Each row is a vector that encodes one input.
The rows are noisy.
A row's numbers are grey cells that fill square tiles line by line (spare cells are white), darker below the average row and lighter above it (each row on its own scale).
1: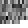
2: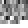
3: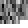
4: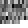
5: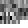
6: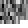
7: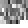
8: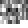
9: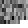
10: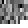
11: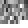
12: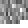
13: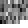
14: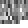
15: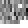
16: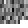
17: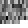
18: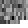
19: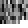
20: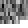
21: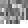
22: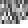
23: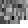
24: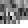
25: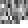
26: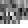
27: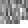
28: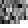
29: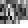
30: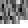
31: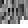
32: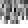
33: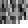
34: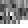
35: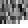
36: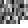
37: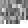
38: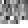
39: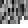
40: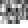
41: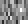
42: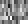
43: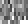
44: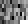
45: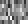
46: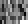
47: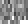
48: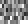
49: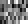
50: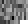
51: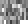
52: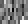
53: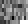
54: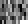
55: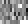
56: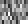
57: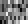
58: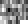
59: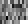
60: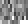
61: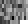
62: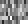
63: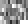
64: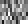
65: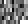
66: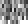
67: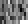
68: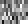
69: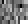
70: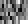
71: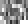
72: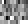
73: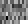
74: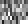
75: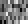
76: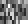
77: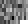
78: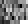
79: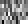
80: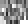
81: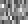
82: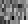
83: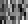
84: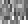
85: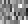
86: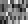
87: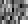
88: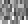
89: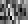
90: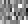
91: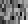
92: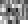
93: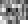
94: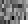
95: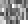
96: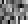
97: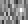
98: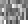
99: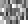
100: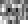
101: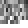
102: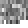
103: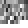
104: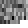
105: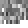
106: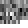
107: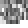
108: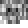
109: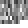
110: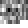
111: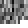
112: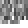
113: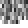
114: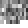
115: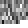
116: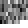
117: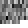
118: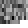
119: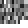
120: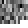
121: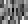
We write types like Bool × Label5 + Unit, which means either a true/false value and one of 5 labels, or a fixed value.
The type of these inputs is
Bool × (Line6 + Line8).
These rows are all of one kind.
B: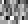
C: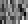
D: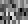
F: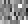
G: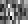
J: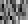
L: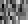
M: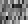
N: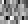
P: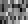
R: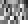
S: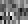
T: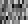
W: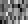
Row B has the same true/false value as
F, N and R.
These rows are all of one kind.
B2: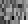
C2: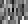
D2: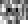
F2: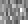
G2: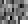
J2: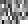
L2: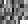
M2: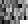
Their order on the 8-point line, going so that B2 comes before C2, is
J2, B2, M2, F2, G2, L2, C2, D2.
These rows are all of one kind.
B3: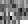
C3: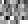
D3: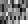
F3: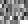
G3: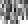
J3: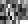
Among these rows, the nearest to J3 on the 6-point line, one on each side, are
B3 and G3.
